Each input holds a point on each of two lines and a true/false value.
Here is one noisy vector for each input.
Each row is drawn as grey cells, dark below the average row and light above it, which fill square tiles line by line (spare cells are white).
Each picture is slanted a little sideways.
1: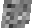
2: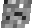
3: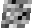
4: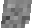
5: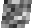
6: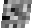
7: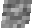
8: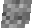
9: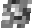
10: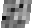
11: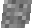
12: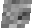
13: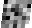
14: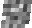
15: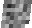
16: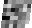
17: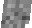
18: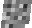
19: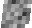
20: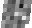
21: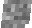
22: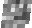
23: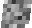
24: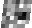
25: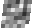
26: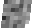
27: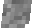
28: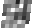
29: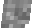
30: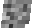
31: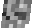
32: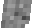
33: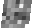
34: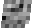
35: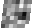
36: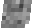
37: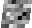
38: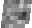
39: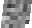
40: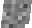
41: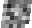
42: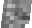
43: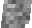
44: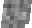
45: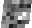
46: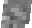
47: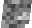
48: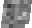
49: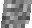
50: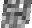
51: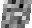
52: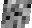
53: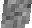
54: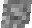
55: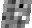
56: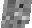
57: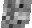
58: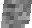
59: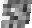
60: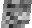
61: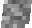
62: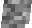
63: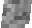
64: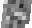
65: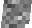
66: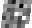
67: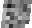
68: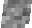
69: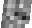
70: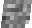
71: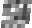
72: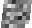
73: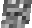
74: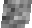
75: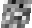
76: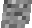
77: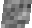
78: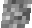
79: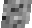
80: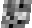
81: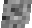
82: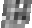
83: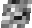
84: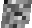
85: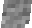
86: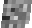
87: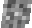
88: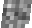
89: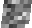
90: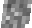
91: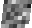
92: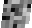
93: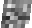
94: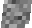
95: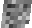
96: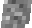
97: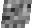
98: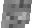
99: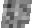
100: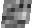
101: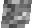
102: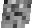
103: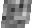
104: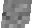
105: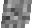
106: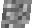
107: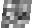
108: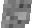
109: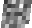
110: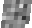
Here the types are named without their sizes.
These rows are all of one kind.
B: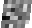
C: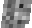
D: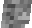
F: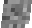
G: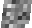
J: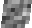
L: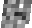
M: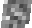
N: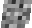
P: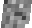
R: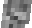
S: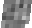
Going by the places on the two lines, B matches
D, N and S.
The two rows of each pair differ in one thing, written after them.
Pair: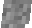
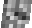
the true/false value
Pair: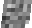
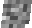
the true/false value
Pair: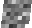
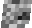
the place on one of the two lines
